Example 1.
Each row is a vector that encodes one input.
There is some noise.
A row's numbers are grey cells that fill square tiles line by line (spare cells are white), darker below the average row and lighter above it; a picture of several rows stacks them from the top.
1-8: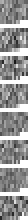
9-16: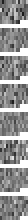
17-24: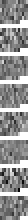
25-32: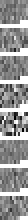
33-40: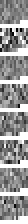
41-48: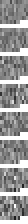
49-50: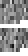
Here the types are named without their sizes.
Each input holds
a node of a tree.
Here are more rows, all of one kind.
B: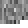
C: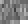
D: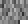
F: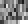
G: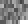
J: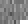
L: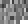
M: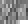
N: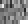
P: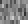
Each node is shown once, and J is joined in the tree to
B, C and F.
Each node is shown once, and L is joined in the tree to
D.
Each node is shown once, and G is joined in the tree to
C and N.
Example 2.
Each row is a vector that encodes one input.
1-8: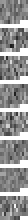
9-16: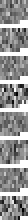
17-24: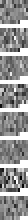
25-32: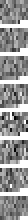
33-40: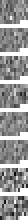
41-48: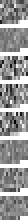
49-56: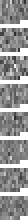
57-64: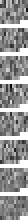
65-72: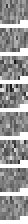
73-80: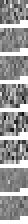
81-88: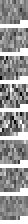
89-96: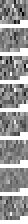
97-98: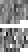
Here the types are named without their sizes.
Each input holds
either a fixed value, or a node of a tree.
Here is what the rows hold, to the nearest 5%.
About 5% of them hold a fixed value. The rest hold a node of a tree.
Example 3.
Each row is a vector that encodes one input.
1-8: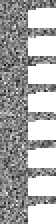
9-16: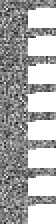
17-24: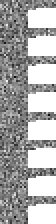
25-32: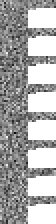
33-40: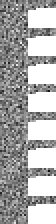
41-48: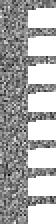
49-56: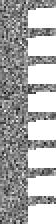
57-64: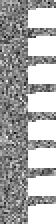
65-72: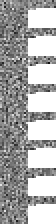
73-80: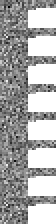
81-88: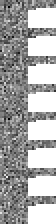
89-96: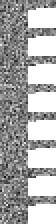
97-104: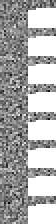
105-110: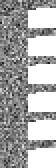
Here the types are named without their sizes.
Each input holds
a point on a circle.
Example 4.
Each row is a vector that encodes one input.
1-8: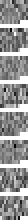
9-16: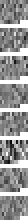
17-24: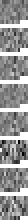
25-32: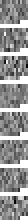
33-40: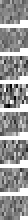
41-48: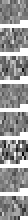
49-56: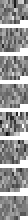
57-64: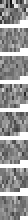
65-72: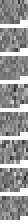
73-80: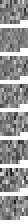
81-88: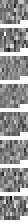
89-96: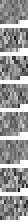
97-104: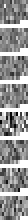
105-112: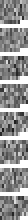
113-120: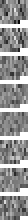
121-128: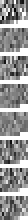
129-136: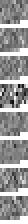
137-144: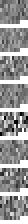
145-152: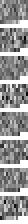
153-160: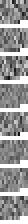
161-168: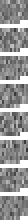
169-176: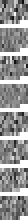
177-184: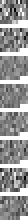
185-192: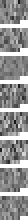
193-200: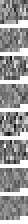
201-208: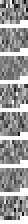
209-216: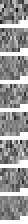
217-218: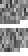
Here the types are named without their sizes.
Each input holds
a node of a tree.
